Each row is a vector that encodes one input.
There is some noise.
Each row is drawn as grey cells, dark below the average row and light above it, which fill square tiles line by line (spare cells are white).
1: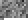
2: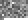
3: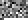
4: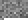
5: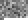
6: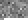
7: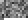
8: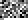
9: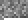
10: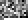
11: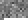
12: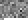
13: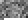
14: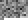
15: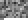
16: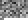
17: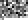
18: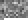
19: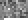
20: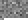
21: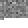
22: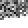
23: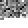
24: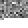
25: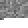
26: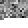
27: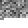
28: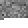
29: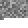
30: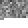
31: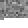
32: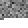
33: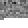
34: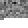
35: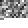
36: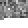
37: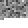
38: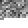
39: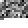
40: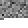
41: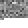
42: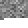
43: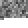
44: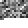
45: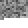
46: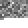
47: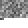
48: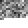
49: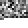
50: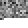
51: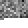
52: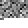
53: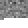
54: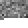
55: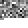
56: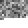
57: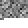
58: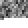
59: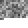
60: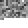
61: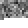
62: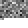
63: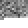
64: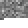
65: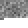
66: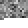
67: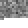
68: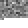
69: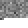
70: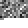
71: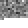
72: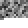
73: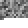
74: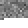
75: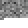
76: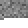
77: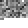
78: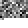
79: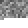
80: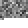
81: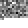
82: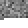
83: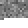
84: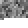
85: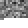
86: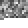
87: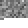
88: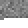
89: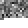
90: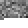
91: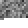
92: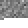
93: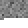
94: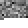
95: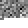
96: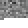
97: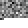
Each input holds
either one of 10 labels and a true/false value, or a point on a 7-point line.
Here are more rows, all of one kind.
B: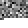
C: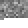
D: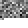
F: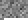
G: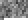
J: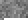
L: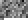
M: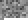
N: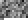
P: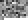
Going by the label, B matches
J and N.
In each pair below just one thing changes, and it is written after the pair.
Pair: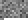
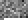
the label
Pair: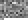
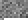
the true/false value
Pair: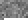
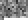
the true/false value
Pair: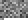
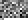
the true/false value
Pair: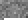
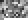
the true/false value
